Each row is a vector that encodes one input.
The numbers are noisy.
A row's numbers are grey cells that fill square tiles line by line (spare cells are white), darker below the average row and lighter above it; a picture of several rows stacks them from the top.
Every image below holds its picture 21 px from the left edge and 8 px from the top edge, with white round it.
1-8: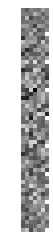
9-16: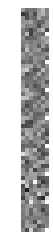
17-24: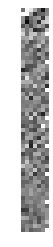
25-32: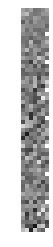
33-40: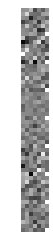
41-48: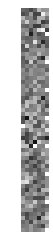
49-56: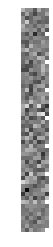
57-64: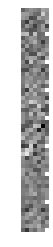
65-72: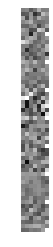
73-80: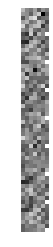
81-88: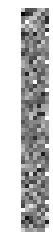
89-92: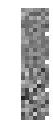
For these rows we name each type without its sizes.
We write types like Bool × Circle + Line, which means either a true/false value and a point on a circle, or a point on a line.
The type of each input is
List(Line).
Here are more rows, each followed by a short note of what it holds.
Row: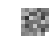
the empty list
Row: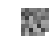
the empty list
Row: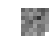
a list of three items
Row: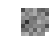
a list of three items
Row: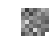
the empty list
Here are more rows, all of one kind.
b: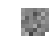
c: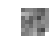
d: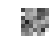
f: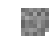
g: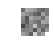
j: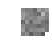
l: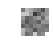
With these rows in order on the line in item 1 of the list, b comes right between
c and j.
